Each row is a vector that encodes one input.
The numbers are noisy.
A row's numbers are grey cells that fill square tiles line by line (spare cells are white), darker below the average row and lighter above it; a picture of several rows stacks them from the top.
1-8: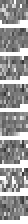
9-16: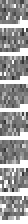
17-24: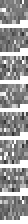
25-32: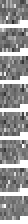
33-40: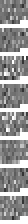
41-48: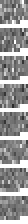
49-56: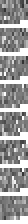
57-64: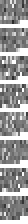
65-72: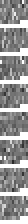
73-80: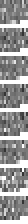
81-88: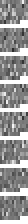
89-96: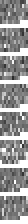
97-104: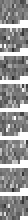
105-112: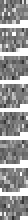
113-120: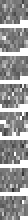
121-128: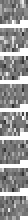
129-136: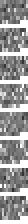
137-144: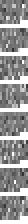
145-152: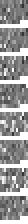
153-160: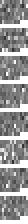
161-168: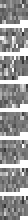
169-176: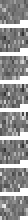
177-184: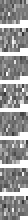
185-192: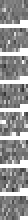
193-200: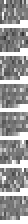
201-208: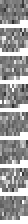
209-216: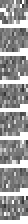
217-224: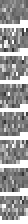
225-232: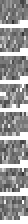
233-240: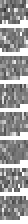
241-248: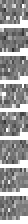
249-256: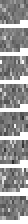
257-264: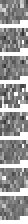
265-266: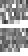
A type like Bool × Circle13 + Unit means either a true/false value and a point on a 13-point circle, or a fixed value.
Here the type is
Bool × Bool × Bool × Bool + Line10.
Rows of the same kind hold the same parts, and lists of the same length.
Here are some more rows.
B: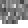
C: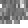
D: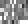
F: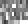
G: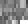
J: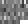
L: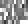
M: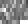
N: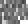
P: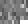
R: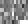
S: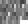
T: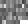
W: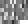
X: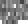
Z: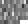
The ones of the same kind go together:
B, C, F, G, M, N, P, S, T, X
D, J, L, R, W, Z

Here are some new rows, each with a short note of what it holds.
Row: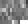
four true/false values
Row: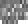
four true/false values
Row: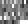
a point on a 10-point line
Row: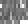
four true/false values
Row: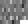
a point on a 10-point line
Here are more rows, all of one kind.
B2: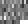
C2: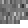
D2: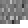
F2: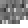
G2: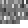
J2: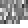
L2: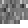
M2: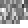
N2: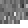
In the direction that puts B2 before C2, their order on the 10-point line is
F2, D2, M2, J2, B2, L2, G2, C2, N2.
